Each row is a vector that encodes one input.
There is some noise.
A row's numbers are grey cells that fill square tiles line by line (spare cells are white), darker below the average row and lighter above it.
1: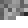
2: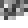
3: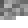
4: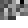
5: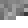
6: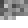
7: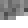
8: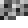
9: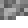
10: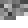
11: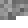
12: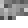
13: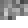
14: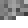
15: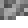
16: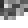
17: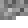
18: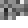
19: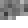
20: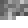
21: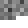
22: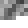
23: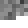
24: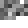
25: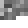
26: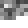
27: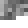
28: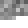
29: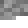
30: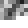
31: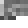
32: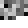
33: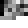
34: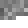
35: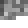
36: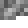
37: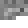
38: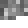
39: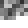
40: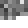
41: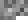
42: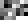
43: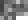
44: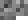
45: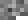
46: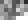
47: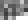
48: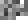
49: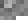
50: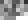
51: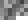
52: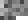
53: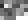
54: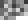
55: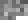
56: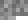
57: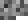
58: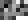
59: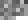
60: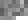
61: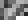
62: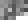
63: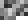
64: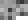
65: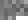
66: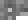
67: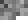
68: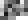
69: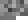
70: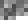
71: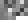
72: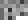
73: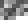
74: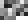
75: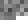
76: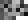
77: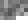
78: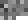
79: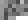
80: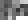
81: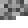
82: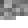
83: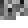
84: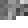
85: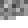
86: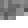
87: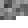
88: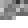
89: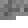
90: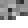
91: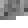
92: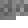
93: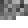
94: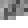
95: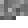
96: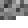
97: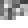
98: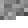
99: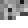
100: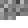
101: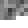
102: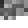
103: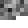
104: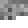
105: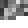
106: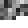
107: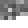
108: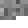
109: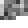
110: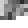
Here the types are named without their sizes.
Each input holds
a list of points on a line.
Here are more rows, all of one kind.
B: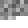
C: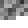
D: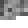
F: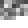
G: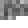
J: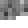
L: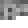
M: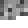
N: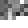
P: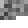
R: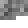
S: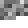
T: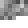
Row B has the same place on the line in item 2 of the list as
F and G.
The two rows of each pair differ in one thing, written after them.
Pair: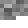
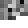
the place on the line in item 2 of the list
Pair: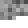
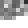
the place on the line in item 2 of the list
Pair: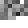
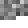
the place on the line in item 1 of the list
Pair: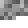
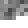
the place on the line in item 1 of the list
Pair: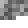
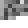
the place on the line in item 2 of the list
